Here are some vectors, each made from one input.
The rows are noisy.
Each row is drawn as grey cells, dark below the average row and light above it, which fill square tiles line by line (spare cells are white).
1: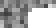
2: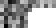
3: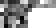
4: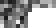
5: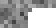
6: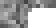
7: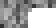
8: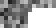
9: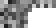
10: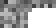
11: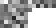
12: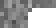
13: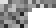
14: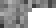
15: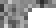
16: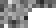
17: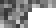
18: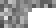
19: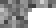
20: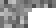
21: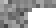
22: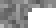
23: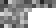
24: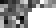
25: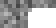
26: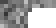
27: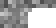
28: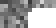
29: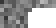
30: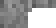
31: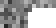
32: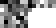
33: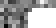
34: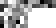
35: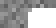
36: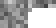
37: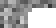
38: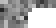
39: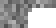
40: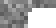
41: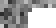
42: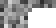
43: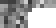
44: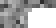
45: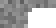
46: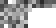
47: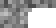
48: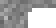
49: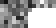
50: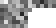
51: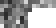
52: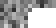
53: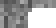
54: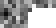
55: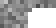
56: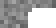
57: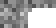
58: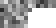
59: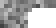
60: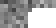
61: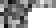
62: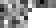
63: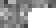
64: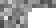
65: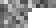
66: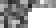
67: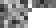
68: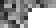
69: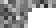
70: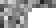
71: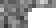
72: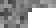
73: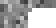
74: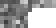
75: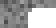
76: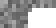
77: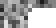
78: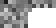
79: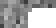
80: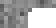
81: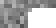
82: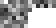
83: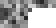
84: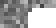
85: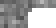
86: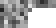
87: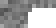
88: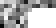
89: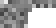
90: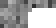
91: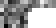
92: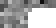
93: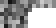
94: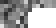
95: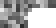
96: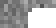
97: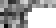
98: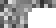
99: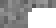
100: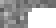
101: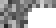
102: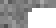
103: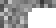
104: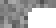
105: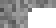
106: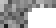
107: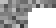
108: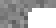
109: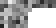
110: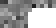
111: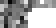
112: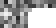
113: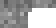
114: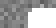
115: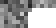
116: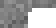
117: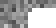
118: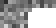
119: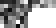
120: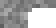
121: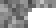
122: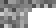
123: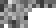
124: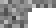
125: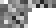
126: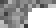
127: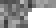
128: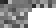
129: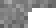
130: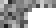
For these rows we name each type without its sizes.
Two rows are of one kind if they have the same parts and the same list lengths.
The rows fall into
2 kinds.
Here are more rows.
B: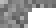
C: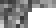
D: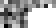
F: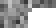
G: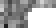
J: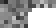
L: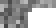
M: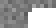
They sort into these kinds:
B, C, F, G, J, L, M
D

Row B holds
a node of a tree.
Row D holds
a fixed value.
